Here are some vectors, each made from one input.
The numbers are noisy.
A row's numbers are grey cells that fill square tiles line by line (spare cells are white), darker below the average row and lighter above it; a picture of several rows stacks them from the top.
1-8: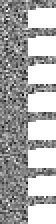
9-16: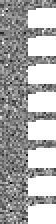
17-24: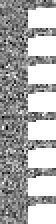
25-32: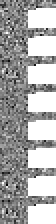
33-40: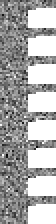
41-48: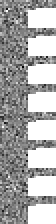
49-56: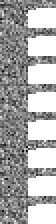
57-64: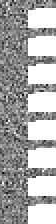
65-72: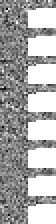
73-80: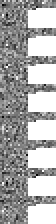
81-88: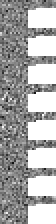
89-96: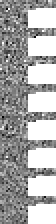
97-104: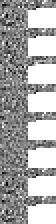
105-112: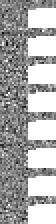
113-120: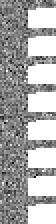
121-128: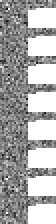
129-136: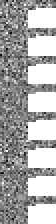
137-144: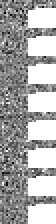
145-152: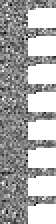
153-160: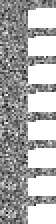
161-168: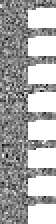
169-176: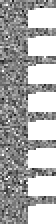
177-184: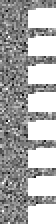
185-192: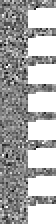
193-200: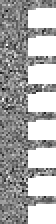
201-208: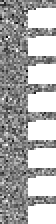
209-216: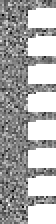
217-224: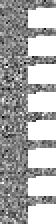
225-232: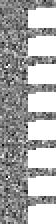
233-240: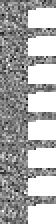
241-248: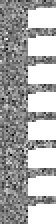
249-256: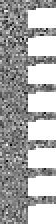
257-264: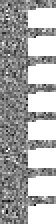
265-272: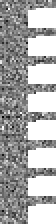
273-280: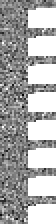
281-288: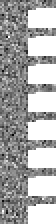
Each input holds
a point on a 10-point line, together with either a point on an 8-point circle and a true/false value, or a fixed value.
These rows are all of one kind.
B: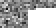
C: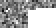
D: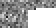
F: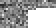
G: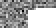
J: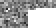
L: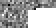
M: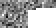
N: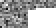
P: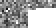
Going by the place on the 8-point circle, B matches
G, L, M and N.
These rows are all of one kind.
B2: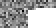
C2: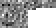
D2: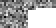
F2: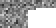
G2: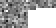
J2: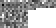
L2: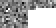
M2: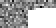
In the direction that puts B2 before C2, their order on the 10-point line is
D2, B2, M2, F2, L2, G2, J2, C2.
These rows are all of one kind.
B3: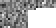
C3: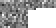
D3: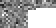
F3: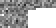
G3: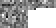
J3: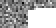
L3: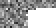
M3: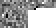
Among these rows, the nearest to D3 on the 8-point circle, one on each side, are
J3 and L3.
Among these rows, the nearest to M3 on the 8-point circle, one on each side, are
B3 and G3.
